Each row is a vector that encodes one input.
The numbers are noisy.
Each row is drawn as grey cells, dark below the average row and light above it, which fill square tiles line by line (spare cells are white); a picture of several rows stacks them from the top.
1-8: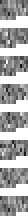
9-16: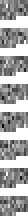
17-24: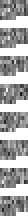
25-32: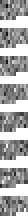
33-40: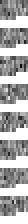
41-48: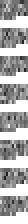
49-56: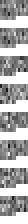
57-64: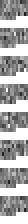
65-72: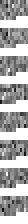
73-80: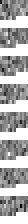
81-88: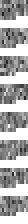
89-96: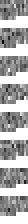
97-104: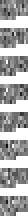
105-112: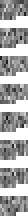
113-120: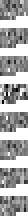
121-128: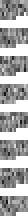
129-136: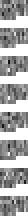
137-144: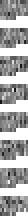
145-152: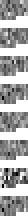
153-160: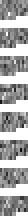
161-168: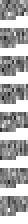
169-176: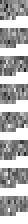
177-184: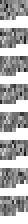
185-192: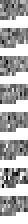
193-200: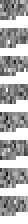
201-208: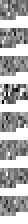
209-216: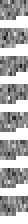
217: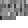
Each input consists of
a list of up to two points on a 15-point circle.
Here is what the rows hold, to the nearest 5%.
All of them are lists of up to two points on a 15-point circle: a few are empty, 45% hold one and 55% two.
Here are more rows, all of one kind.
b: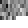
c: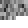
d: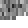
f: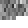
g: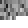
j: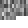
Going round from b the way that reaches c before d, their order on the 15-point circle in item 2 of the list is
b, g, c, j, f, d.
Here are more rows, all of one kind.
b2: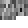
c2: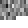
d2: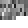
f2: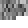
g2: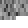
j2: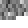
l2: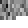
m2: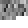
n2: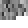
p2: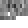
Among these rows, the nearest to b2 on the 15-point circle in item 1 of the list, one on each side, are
d2 and p2.
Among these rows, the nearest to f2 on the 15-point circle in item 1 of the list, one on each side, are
m2 and n2.
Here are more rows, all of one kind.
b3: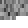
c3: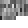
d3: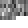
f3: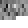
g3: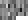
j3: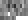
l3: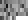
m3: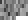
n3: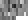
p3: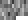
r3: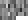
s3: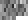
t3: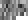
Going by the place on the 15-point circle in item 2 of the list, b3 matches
d3, g3 and p3.
